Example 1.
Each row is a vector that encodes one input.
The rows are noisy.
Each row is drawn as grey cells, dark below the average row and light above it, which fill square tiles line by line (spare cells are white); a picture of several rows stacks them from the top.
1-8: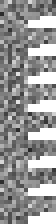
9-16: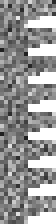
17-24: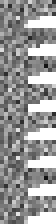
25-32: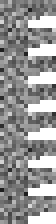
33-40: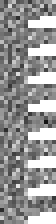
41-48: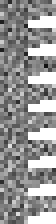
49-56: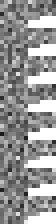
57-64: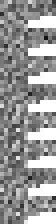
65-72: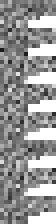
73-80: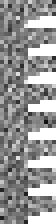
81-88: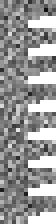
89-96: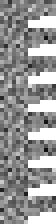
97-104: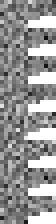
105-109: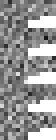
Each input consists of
a point on an 8-point circle.
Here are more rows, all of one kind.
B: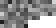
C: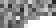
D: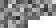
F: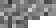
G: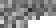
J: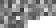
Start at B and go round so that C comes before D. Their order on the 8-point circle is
B, F, J, C, G, D.
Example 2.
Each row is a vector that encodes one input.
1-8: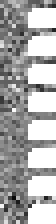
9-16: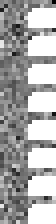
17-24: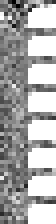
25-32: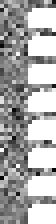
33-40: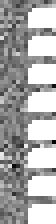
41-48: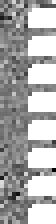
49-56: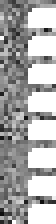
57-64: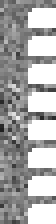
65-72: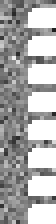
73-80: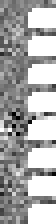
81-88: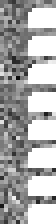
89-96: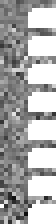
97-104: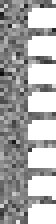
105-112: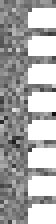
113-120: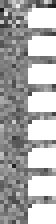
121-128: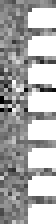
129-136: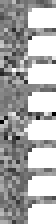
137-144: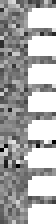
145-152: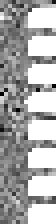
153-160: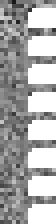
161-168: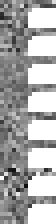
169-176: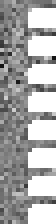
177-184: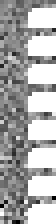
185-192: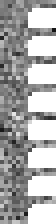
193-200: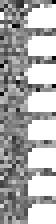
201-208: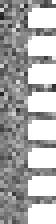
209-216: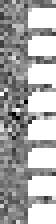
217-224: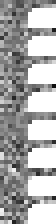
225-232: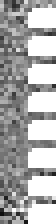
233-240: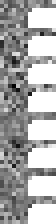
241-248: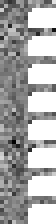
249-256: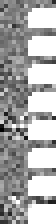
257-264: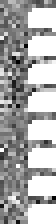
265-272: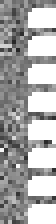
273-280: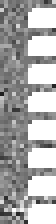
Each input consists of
either a fixed value, or five true/false values.
